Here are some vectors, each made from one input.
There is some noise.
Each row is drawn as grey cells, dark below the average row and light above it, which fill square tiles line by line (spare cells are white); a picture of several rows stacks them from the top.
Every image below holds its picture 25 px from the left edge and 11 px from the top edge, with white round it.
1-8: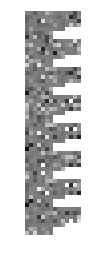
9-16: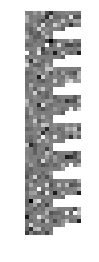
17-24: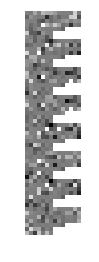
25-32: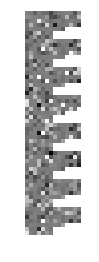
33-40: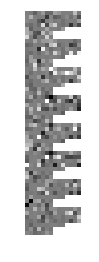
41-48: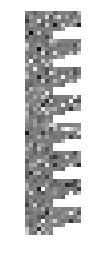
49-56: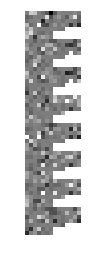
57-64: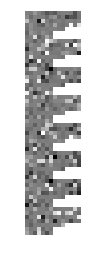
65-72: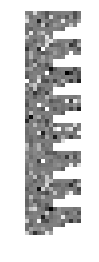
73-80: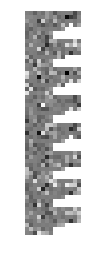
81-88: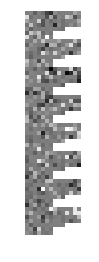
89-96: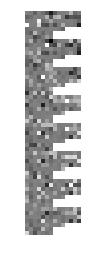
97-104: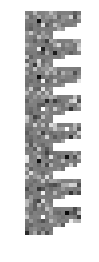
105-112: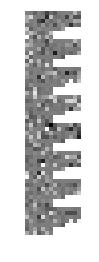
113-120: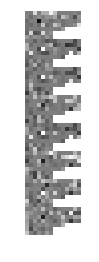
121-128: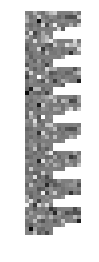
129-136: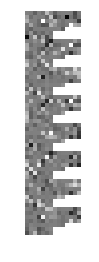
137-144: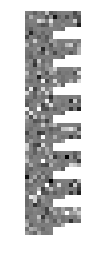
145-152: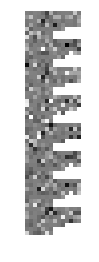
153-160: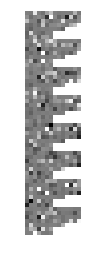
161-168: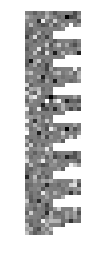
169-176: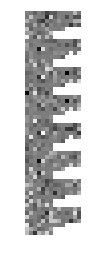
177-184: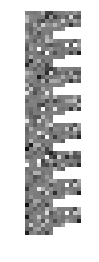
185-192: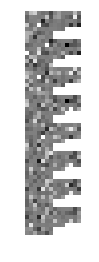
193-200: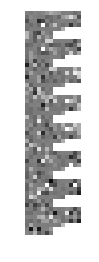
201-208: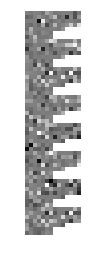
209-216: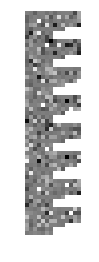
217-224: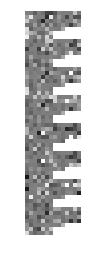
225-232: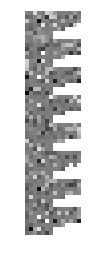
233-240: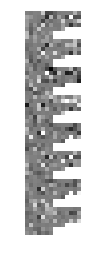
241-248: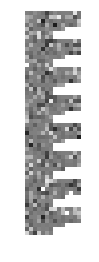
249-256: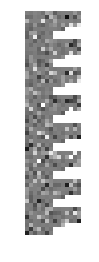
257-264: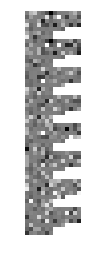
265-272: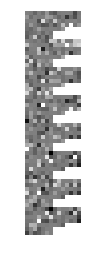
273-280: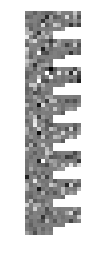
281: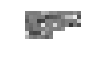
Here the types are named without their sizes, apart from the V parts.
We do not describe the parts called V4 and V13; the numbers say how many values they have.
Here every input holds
a value of V13, together with either a point on a circle and a true/false value, or a value of V4.
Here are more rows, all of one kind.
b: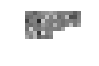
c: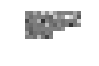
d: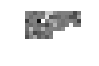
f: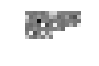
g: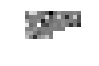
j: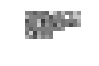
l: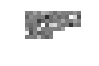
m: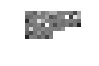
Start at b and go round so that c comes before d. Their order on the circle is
b, g, l, c, m, j, f, d.
